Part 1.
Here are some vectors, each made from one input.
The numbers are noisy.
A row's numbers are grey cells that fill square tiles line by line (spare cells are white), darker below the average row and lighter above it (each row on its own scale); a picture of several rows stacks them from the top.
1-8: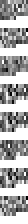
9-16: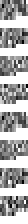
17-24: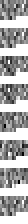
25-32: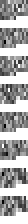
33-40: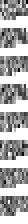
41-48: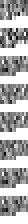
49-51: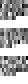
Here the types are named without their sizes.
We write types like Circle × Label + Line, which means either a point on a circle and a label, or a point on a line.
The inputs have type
Label.
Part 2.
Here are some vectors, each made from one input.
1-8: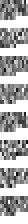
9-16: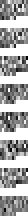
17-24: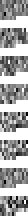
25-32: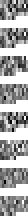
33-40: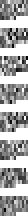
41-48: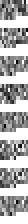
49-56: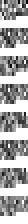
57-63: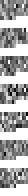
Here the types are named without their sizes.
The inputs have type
Label.
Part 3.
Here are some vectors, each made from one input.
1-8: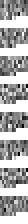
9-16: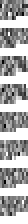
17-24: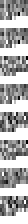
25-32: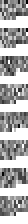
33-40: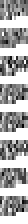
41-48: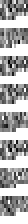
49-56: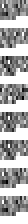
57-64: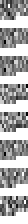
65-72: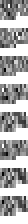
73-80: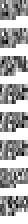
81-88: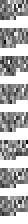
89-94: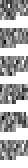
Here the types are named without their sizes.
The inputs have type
Label.
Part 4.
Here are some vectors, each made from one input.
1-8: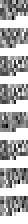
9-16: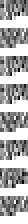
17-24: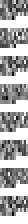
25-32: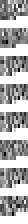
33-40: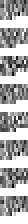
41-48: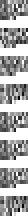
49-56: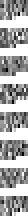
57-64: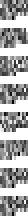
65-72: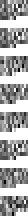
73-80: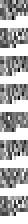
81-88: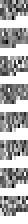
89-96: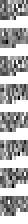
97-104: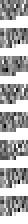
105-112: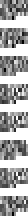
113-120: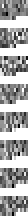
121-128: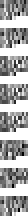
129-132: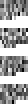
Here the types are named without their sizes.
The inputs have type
Label.
